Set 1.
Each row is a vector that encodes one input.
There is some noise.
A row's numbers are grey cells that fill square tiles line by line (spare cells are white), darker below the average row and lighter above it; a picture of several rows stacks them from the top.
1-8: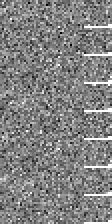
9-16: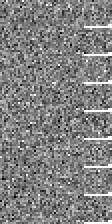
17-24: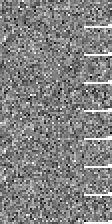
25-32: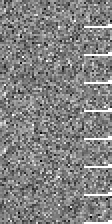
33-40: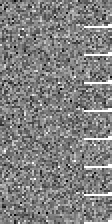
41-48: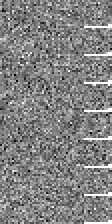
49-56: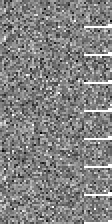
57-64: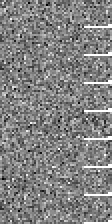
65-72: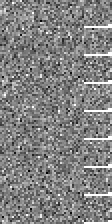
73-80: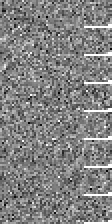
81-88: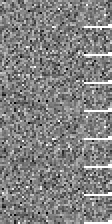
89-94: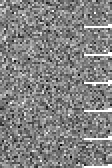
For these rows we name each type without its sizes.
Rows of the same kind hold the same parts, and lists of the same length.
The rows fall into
3 kinds.
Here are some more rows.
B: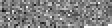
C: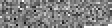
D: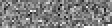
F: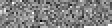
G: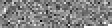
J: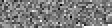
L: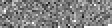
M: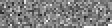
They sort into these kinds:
B, C, M
D, J
F, G, L

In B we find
a point on a line.
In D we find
a label.
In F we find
a point on a circle.
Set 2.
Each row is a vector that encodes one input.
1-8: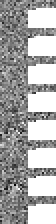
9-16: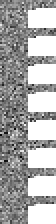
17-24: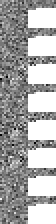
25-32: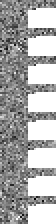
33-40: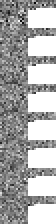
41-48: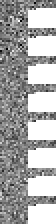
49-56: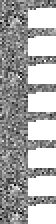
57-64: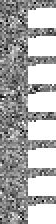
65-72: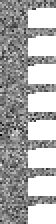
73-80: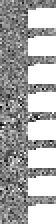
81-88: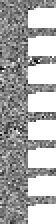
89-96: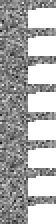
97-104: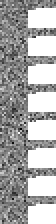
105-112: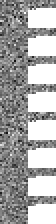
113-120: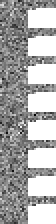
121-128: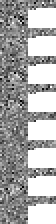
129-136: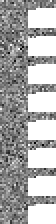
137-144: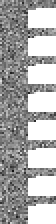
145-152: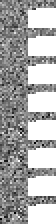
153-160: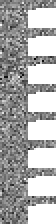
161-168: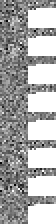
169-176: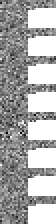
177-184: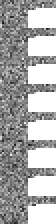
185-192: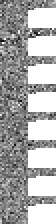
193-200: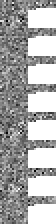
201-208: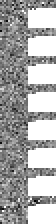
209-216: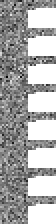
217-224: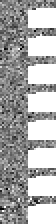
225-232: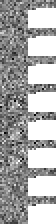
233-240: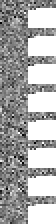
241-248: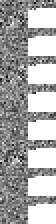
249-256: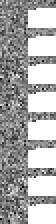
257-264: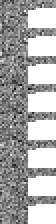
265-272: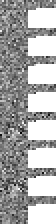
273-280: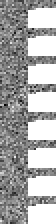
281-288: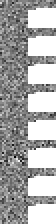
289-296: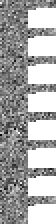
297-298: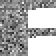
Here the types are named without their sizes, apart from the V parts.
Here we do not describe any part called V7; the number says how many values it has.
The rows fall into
3 kinds.
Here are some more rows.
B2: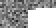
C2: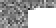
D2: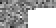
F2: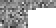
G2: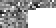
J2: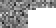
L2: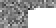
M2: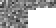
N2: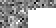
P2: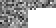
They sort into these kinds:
B2, C2, D2, F2, J2, L2, M2
G2
N2, P2

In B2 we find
four true/false values.
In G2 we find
a fixed value.
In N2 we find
a label and a value of V7.
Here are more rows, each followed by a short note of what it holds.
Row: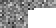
four true/false values
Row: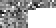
a fixed value
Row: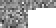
four true/false values
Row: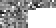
a fixed value
